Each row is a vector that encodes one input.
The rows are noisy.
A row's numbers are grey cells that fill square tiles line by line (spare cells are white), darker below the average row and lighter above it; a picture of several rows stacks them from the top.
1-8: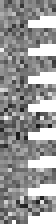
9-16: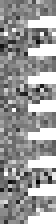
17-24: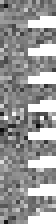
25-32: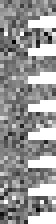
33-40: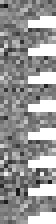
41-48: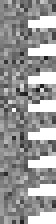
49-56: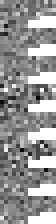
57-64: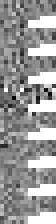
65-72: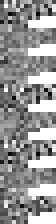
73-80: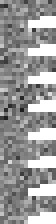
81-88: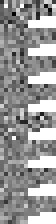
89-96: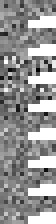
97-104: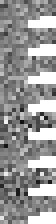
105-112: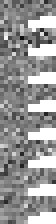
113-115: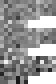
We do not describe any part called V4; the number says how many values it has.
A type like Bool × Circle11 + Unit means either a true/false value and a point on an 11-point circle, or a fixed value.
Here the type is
(Bool × Bool × Bool × Bool + Unit) × V4 + Line6.
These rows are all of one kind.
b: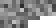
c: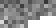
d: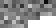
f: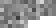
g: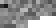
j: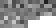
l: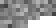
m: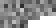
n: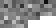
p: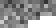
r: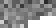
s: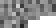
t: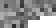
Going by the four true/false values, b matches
d, g and n.
